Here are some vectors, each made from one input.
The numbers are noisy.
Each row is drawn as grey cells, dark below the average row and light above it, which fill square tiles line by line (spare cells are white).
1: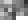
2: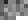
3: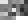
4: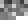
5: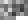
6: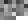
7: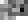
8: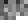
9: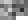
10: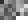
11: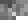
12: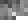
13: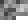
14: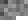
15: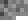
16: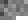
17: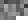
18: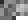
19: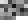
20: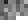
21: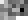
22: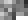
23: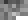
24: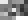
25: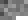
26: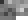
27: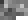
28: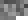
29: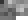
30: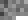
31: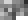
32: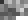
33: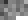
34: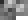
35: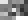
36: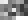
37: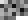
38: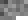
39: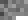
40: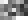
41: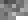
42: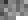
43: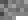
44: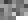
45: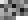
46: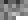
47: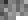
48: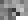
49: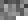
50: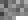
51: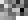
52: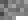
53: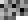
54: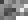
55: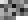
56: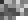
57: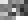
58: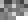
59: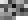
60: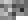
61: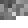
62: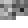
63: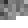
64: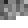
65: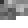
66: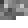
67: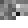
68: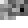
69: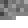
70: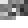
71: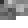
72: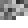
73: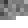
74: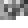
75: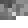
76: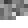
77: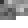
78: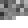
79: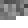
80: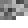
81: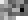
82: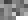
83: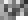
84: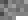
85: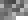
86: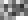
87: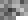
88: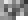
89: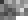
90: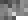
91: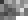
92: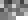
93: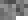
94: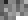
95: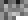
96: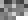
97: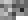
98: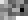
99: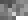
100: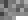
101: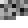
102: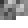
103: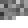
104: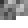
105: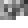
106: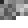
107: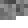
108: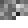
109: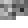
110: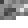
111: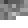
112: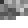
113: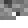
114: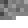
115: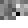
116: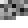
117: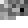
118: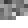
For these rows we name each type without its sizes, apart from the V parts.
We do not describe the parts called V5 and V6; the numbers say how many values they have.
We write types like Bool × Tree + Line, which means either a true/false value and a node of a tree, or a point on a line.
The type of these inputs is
Bool × (Line + V6) + V5.
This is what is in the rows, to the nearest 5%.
About 70% of them hold a true/false value, together with either a point on a line, or a value of V6. The rest hold a value of V5.
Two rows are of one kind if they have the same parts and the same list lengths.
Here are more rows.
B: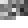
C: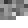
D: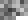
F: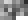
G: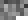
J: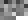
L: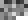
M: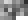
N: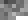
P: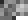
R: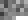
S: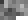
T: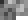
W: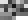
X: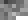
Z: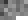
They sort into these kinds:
B, F, M, W
C, D, G, J, L, N, P, S, X
R, T, Z

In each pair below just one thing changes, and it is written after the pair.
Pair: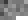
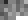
the place on the line
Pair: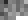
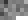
the place on the line
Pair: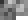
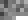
the true/false value
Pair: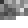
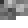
the place on the line
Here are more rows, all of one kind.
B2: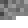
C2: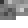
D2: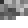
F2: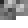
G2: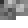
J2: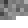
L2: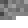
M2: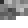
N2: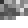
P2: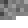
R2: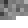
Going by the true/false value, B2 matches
J2, L2, P2 and R2.
